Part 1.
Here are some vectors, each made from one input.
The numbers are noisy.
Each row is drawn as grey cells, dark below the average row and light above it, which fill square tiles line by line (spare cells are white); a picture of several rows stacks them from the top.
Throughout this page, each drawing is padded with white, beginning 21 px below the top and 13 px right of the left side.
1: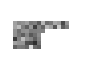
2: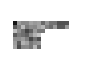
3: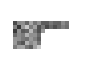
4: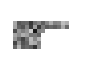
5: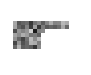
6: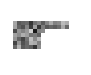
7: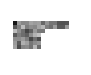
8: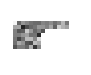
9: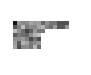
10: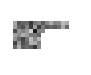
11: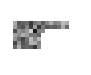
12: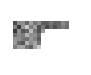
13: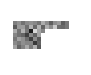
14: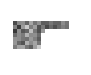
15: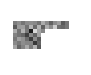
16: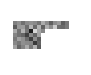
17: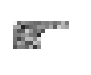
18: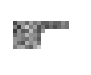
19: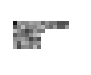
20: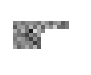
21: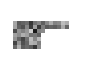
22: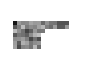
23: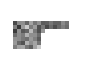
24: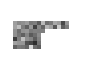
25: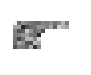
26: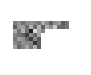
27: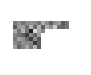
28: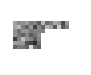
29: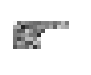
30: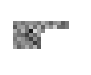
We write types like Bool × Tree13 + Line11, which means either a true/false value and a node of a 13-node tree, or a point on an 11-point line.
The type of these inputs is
Circle6.
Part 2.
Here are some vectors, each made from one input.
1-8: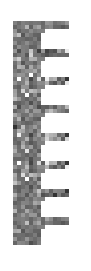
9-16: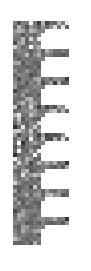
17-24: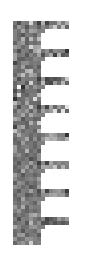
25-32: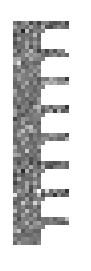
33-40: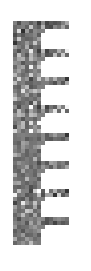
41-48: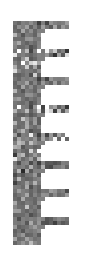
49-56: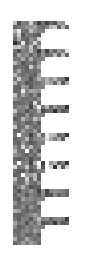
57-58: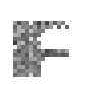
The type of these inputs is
Bool × Bool × Bool + Unit.
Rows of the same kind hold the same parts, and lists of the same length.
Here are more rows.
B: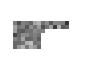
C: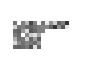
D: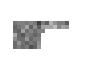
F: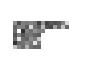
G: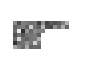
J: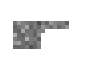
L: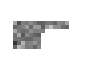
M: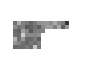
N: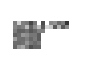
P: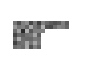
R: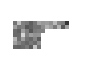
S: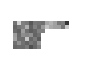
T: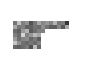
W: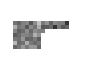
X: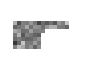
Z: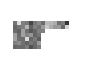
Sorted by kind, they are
B, C, D, J, L, M, N, R, S, T, W, X, Z
F, G, P

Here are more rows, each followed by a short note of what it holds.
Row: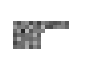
a fixed value
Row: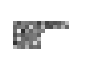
a fixed value
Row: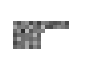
a fixed value
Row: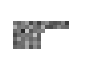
a fixed value
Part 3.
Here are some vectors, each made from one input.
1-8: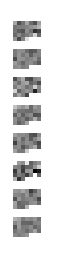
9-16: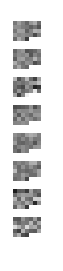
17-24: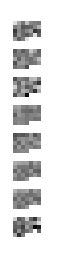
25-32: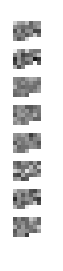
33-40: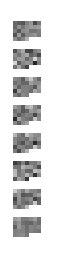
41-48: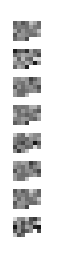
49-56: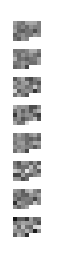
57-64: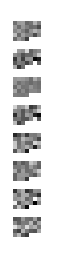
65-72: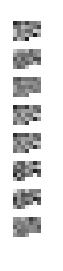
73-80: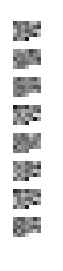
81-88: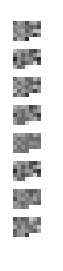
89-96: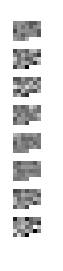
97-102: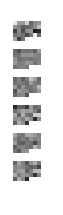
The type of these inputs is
Bool × Bool × Bool + Unit.
